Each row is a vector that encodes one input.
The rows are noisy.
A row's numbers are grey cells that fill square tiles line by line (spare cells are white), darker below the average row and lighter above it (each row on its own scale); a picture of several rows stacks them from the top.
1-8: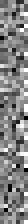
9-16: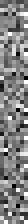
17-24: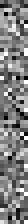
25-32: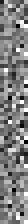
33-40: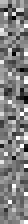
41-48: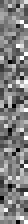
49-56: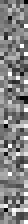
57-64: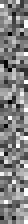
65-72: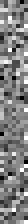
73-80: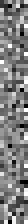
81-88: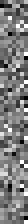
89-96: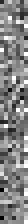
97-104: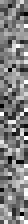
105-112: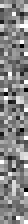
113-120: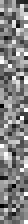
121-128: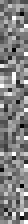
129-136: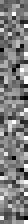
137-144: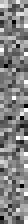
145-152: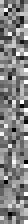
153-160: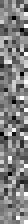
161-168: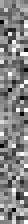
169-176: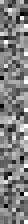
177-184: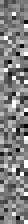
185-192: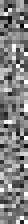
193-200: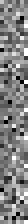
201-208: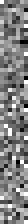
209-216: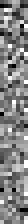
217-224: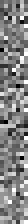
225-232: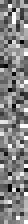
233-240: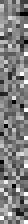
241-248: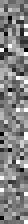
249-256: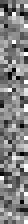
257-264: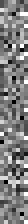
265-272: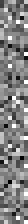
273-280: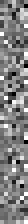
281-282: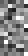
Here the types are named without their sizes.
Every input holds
either a fixed value, or two labels.
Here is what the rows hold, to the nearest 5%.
A few of them hold a fixed value. The rest hold two labels.
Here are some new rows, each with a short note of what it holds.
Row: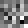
a fixed value
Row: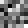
two labels
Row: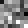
two labels
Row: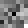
two labels
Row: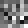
a fixed value
